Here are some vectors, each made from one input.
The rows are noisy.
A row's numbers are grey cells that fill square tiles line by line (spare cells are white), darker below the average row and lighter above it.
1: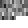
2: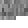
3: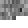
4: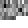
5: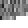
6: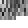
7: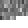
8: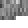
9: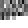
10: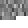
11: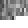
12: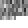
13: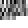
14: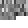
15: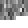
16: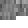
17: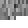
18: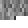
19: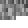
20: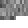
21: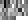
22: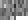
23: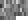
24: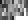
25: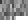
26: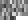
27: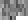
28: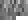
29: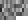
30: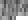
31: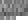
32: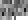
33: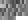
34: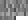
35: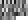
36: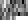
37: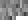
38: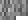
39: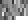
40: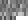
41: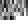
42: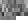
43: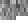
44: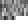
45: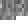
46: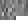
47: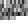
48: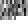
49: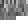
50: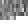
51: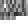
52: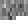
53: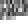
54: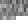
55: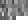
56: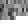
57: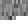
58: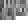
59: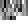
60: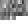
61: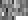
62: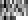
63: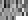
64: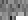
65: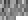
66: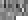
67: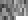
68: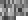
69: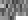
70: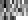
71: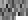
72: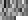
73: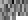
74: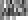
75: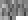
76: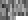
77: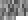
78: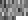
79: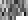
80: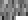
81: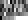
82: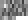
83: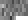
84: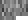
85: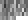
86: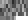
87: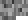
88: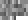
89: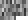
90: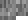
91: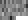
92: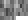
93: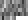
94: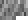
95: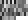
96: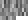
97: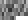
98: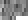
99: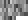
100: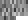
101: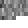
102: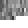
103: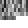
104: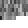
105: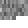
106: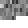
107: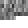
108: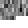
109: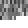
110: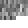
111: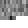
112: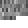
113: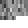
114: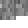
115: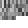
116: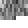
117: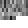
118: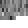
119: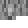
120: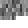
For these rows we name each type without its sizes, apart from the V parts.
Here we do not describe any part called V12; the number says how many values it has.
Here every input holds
a node of a tree, together with either a point on a line, or a value of V12.
